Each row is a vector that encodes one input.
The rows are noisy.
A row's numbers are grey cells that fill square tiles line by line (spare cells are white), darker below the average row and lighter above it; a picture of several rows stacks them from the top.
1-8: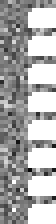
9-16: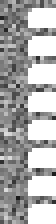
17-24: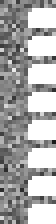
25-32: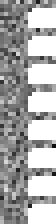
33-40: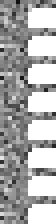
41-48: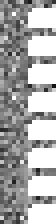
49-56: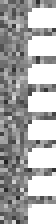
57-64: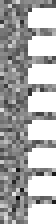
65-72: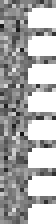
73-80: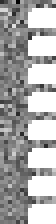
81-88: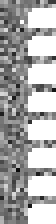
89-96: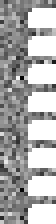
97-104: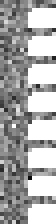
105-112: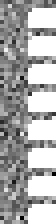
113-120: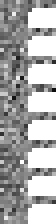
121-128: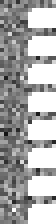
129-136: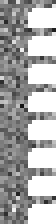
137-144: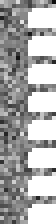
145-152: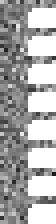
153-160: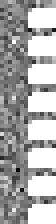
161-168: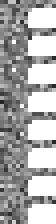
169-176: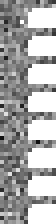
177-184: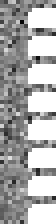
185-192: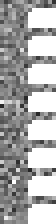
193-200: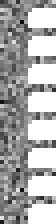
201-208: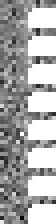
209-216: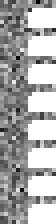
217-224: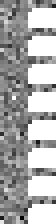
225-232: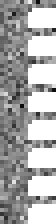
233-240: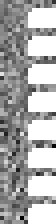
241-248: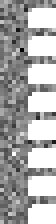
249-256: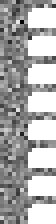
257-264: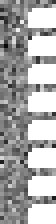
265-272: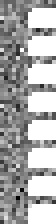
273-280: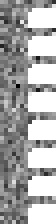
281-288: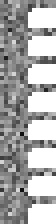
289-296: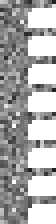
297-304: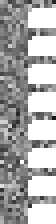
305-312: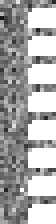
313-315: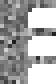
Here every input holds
either a point on a 10-point circle and a true/false value, or a fixed value.
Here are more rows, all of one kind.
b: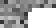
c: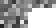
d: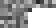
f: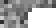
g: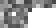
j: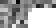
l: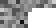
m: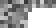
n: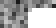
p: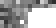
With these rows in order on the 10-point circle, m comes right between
g and p.
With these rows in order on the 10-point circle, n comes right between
d and j.
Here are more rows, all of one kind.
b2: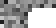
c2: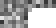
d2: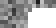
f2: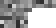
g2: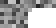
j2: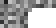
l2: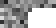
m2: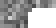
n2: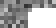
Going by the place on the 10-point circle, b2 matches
j2, l2 and m2.
